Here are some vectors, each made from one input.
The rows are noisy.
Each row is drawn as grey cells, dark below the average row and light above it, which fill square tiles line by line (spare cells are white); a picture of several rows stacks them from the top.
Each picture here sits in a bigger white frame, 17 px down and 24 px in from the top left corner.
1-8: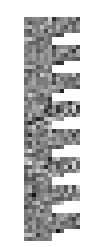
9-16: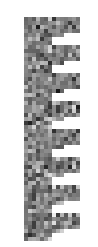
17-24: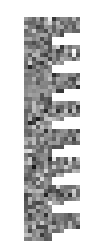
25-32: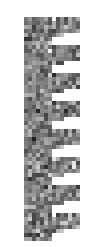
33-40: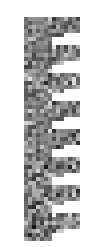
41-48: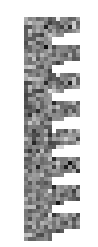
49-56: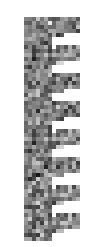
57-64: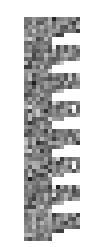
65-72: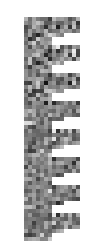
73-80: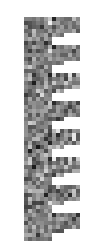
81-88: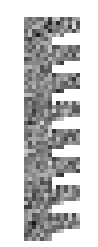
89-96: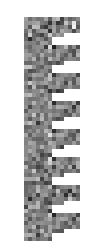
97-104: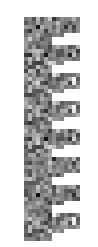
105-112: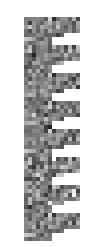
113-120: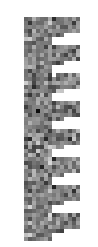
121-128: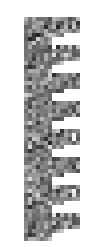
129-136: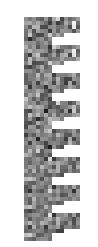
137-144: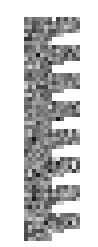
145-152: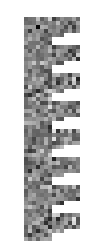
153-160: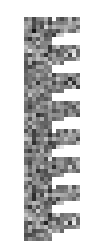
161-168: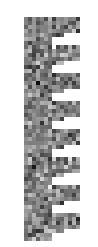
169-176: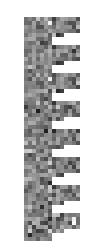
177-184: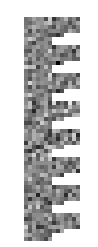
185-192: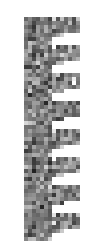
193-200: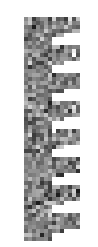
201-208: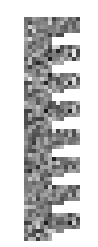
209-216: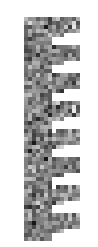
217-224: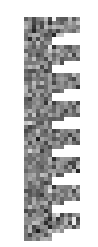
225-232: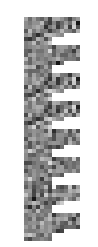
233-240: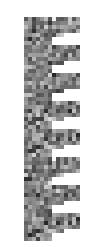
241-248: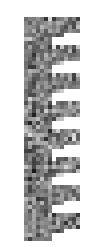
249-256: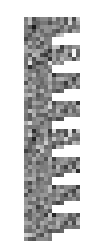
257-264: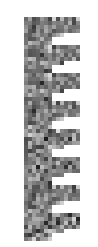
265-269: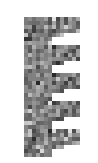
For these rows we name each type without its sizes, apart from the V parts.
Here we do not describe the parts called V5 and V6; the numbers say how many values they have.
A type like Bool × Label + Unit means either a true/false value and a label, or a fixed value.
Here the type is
Bool × Circle + (Line + V5) × V6.
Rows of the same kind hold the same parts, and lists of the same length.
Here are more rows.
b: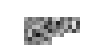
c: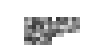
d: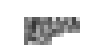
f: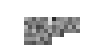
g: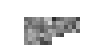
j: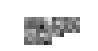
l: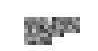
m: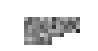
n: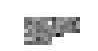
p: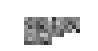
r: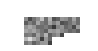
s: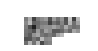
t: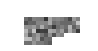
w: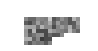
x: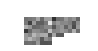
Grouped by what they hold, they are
b, c, d, s
f, l, r, t, w
g, j, m, n, p, x

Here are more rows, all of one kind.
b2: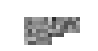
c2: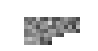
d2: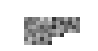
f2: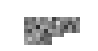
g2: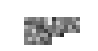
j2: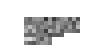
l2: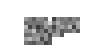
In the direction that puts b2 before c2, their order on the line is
d2, b2, g2, f2, l2, j2, c2.
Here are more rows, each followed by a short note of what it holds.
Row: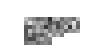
a point on a circle and a true/false value
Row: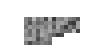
a value of V5 and a value of V6
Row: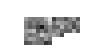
a value of V5 and a value of V6
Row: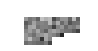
a value of V5 and a value of V6
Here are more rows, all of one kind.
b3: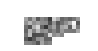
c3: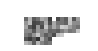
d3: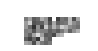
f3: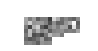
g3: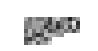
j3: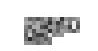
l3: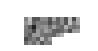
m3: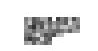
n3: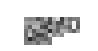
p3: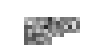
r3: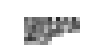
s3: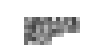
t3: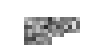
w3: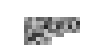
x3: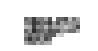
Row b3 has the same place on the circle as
c3, d3, f3 and m3.
